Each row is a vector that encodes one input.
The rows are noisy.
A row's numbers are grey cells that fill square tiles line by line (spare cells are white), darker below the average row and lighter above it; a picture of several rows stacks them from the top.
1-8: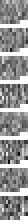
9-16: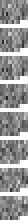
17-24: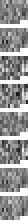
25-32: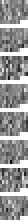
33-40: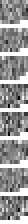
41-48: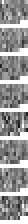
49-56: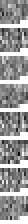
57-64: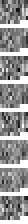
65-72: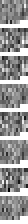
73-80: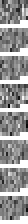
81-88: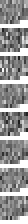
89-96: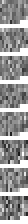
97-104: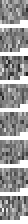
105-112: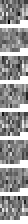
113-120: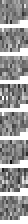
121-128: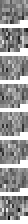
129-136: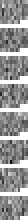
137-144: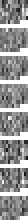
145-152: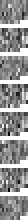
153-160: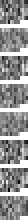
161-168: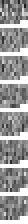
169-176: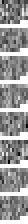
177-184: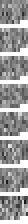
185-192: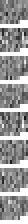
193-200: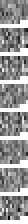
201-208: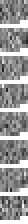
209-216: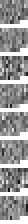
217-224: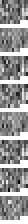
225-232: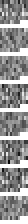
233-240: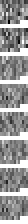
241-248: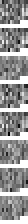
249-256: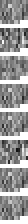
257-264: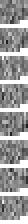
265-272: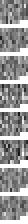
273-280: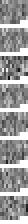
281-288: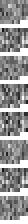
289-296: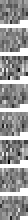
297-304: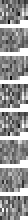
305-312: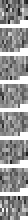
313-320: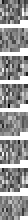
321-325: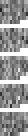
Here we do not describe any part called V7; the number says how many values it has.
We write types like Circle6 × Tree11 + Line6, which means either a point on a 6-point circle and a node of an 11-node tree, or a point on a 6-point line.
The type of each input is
Bool × Line13 + Line10 × List2(V7).
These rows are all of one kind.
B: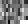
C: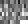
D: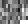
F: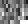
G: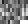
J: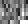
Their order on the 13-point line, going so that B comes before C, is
J, F, B, C, G, D.
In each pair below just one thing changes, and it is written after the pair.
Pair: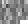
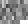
the value of V7 in item 1 of the list
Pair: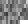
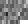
the value of V7 in item 2 of the list
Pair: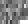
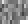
the place on the 10-point line
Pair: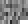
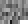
the value of V7 in item 2 of the list
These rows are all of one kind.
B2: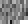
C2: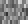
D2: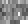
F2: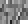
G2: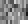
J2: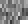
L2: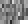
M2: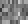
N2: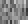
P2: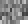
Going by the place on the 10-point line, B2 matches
N2 and P2.
